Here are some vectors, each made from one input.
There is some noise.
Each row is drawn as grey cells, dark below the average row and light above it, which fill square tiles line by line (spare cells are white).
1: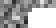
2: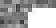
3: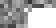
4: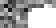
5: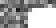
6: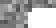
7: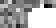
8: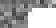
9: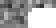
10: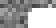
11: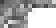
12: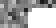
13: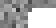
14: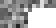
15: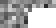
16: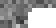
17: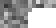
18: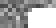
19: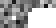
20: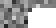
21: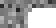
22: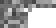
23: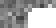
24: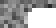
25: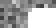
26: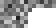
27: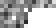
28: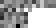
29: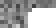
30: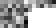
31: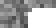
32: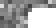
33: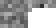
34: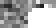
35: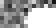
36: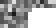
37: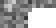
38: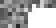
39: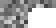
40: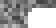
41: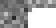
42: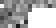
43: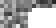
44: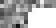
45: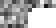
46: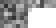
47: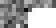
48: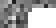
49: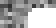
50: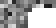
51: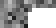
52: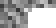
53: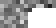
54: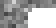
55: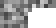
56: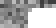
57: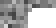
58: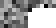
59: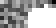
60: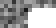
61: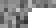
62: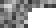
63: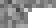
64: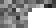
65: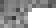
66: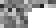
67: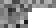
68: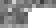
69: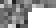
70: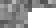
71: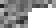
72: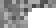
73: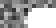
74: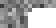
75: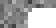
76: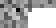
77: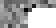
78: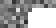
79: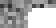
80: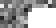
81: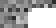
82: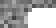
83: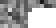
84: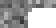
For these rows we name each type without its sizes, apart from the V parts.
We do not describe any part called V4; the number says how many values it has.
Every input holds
a point on a line, together with either three true/false values, or a value of V4.
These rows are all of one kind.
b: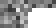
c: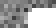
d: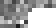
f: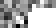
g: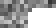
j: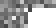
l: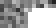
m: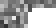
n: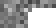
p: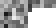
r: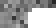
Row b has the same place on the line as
d, g, j and m.
